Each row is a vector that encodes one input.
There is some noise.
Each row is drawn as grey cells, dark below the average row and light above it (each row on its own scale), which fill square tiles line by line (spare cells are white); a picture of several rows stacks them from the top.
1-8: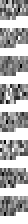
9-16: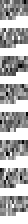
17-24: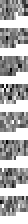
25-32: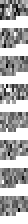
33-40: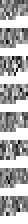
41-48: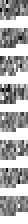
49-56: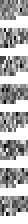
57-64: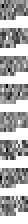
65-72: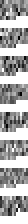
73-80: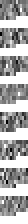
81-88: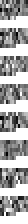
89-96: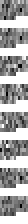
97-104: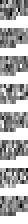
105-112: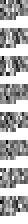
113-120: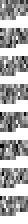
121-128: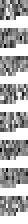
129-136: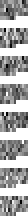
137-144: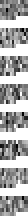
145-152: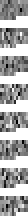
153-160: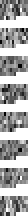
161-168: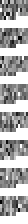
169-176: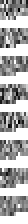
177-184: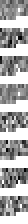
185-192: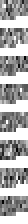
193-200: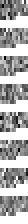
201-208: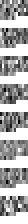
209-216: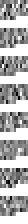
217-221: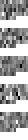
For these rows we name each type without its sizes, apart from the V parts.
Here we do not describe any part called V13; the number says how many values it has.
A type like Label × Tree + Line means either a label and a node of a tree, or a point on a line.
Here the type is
Line × List(V13) × Tree.
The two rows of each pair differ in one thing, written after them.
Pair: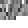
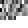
the node of the tree
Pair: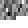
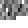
the value of V13 in item 2 of the list
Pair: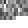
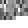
the value of V13 in item 2 of the list
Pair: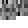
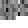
the place on the line
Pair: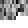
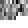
the value of V13 in item 2 of the list
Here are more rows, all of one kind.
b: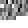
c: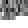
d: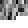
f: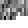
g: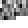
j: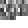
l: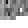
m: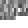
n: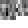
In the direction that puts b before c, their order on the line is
g, b, d, c, l, f, m, n, j.
